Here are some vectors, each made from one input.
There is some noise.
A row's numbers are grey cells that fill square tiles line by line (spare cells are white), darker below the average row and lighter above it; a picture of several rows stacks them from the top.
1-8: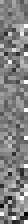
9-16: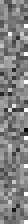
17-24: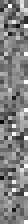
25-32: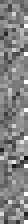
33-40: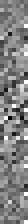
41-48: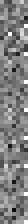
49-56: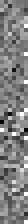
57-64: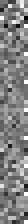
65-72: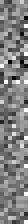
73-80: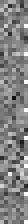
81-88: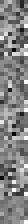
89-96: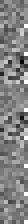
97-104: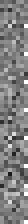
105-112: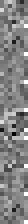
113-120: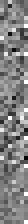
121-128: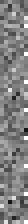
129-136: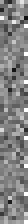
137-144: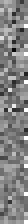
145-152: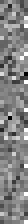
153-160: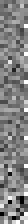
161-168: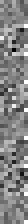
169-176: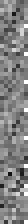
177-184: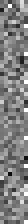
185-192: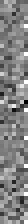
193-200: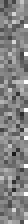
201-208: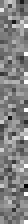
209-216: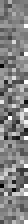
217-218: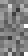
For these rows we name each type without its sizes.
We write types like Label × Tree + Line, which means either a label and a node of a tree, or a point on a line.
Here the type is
Bool × Tree.
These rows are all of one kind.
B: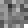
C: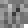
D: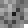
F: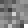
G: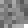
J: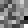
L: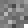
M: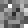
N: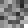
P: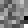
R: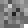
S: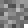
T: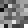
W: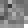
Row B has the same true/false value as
F, R and S.
